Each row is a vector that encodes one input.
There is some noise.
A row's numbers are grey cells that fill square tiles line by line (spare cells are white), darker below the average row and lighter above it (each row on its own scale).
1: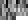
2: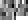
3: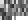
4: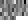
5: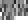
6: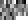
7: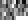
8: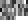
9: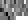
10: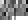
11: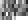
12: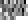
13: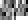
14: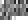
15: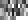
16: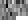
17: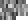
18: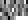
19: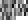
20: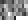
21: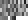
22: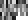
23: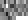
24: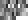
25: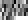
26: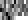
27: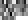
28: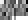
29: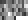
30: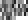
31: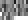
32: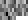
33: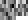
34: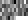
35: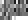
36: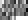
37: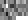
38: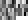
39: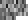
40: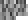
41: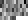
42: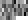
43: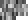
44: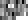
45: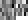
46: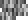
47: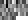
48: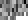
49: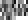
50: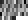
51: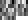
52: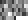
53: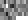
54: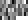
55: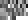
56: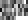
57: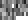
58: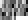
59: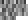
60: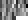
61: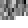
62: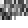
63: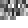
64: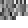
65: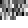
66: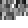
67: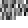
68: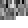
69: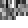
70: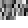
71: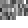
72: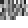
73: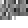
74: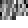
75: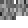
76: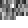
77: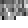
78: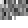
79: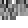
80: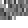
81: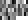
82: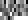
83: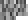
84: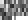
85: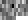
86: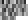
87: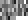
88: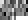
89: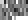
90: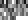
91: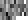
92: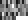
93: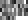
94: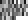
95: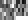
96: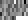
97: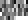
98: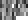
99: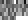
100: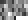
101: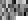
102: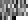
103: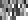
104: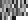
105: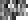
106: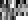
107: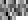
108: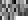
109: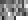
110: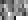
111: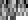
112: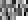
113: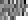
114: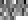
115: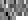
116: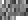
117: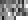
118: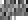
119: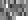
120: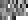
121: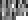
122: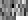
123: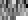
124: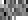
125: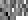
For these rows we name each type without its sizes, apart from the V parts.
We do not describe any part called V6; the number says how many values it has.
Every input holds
either three true/false values and a value of V6, or a list of points on a line.
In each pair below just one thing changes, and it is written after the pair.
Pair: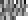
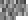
the value of V6
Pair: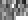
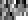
the value of V6
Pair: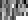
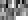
the value of V6
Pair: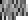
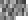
the value of V6
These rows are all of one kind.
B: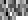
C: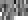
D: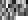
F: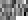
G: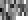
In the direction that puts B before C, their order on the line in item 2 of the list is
B, F, G, C, D.
